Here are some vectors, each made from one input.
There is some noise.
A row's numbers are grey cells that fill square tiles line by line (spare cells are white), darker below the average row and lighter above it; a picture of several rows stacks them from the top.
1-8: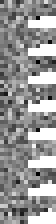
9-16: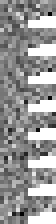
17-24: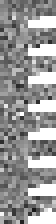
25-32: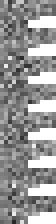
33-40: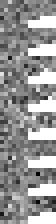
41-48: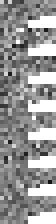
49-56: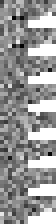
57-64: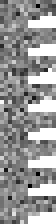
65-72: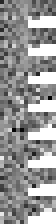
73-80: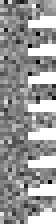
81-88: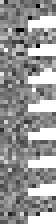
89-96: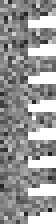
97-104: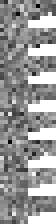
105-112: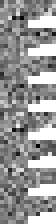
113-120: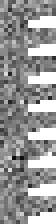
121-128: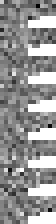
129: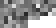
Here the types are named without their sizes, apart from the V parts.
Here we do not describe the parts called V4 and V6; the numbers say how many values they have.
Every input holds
either a node of a tree and a value of V6, or a true/false value and a value of V4.
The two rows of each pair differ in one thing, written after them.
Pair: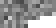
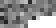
the node of the tree
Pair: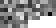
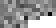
the node of the tree
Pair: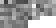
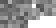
the node of the tree
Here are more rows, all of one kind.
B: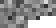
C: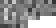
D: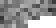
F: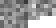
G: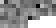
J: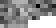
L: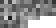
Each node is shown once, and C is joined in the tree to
L.
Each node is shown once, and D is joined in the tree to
J.
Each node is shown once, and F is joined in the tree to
G.
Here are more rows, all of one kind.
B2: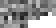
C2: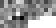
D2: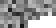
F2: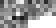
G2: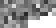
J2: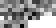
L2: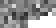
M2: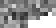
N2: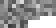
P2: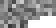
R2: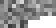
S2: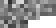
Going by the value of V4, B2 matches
G2, L2 and M2.
